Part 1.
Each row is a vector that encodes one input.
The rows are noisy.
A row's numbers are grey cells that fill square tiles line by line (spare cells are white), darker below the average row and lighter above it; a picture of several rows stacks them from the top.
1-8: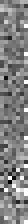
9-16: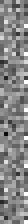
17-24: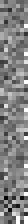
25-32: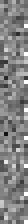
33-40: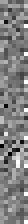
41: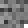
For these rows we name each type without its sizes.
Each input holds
a point on a line and a true/false value.
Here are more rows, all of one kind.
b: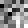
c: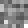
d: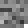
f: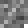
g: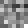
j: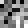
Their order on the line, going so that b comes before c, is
b, j, d, f, c, g.
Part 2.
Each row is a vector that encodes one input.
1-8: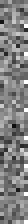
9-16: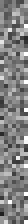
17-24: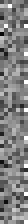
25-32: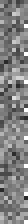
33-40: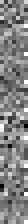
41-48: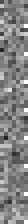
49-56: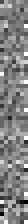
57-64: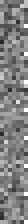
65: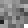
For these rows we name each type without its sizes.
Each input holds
a list of points on a circle.
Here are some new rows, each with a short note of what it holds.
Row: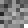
a list of one item
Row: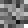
the empty list
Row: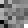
a list of two items
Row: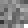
a list of one item
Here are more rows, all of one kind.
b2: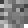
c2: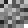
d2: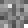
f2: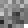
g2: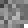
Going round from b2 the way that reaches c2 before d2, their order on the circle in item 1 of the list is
b2, g2, c2, f2, d2.
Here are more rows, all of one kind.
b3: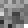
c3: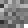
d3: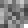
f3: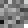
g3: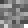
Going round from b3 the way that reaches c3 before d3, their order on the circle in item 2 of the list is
b3, f3, g3, c3, d3.
